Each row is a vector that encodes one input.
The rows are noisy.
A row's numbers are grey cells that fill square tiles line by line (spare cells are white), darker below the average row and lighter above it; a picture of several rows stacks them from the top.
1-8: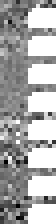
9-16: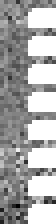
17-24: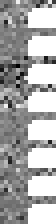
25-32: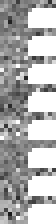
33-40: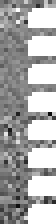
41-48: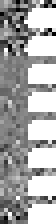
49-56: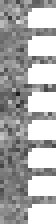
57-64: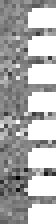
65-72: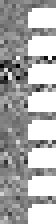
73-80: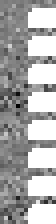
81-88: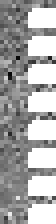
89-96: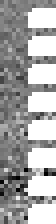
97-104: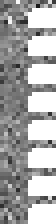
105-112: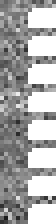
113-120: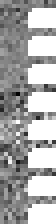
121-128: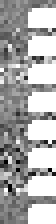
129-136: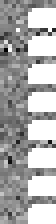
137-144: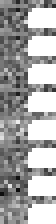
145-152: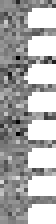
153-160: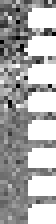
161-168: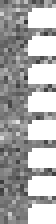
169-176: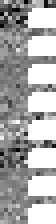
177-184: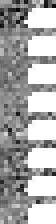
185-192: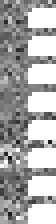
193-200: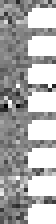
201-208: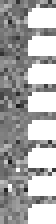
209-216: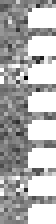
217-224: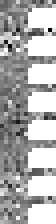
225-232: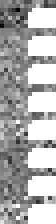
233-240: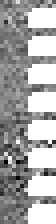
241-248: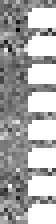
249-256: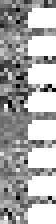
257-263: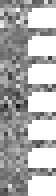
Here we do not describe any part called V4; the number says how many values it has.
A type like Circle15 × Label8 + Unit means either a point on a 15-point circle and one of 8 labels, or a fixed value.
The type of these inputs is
Bool × Line7 × V4.
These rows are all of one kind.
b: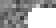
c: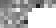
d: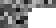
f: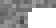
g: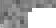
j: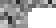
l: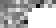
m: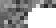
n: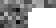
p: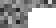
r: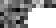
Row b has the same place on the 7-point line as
f, g, l and p.
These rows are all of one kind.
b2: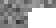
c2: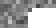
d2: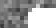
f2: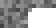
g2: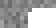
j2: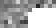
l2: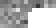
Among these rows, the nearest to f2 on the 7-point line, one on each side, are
d2 and g2.
